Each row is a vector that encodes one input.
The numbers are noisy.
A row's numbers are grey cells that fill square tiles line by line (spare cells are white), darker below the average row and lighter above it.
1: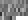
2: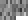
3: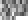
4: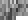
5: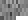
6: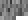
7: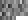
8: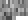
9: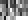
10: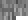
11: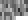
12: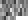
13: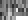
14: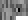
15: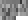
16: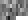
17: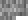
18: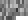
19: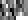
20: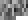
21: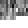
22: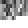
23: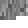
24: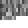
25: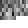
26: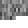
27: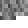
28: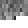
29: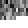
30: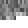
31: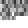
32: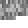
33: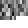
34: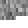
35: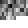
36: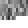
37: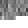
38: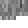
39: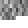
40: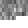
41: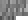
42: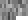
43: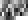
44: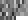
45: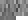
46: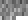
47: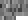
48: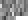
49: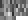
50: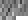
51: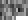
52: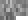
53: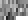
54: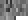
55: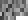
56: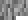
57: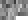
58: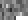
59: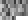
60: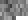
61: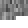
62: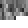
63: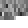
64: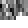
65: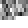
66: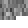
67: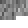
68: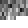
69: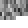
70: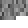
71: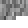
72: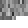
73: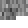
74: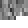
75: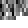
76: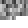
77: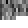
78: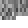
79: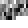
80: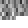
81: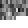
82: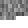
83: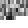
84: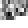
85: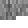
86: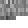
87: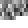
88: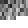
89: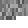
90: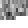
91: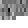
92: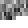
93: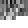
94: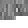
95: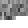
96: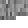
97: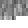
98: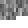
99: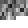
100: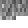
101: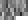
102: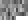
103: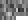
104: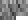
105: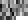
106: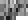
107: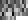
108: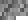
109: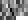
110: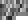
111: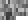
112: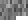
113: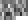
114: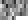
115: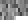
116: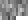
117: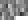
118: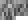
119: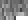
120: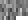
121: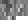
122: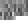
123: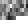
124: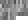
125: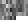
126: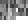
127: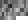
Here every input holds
a point on each of two 5-point circles, a point on a 5-point line and three true/false values.
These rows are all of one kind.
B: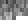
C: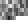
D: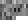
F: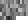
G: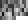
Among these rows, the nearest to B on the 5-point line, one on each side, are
C and G.
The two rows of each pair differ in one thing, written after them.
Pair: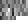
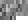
one of the three true/false values
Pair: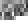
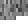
the place on the 5-point line
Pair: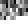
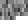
the place on one of the two 5-point circles
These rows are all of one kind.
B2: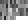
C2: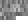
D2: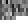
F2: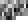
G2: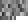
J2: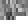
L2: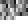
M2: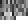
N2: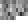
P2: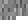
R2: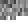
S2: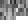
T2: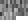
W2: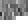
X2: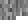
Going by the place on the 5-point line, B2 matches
D2, F2, L2 and W2.
